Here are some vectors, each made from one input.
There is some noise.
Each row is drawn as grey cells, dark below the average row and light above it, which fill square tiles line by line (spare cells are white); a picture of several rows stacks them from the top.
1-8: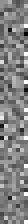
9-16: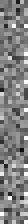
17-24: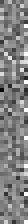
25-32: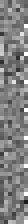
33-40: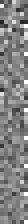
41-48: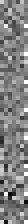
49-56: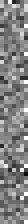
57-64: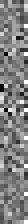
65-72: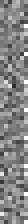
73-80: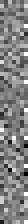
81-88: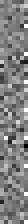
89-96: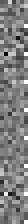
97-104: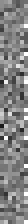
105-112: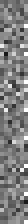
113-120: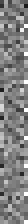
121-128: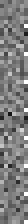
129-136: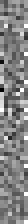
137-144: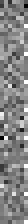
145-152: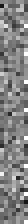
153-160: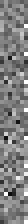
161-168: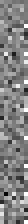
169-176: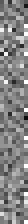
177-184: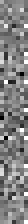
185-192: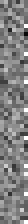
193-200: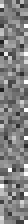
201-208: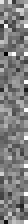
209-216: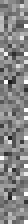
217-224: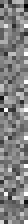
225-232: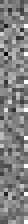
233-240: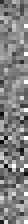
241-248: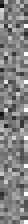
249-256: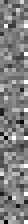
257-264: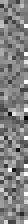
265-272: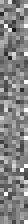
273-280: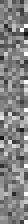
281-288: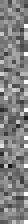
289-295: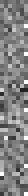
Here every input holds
a point on a 20-point circle.
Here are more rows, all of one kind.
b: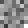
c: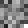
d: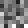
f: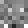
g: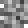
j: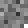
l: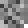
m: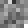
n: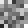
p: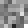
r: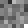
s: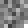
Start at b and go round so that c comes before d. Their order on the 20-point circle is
b, c, p, r, f, l, d, j, m, n, s, g.
